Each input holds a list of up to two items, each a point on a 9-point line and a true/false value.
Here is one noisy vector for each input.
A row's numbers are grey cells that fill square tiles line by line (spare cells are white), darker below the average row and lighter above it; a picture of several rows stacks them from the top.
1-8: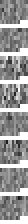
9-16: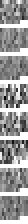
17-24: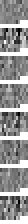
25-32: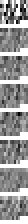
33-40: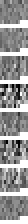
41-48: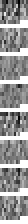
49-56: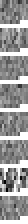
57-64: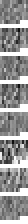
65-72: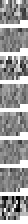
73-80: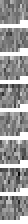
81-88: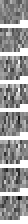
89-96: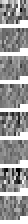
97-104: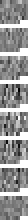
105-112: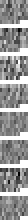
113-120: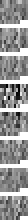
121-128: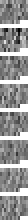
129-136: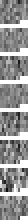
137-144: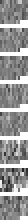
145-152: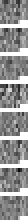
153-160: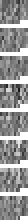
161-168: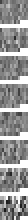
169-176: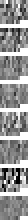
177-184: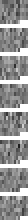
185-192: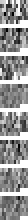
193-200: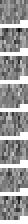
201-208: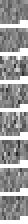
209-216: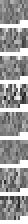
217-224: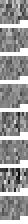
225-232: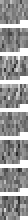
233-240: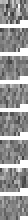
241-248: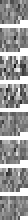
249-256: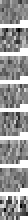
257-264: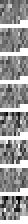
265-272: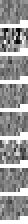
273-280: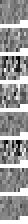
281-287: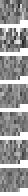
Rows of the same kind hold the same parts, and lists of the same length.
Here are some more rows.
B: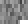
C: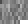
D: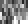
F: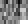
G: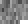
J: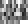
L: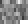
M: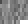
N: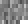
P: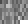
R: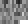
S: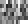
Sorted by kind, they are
B, F, G, N, R, S
C, J, L, M, P
D

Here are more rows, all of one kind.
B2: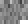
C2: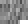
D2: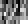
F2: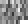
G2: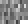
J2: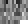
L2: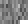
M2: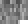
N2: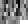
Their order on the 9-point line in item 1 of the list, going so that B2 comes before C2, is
G2, L2, D2, B2, M2, F2, N2, J2, C2.
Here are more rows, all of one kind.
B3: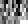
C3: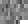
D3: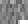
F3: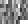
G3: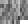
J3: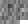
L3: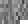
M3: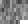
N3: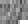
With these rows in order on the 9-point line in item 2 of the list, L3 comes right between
D3 and J3.
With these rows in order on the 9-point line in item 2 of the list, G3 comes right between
F3 and M3.
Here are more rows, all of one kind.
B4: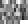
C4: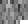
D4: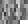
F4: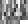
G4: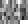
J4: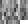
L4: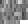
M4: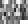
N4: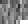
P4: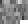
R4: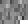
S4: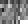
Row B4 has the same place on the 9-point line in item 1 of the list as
C4, M4 and P4.
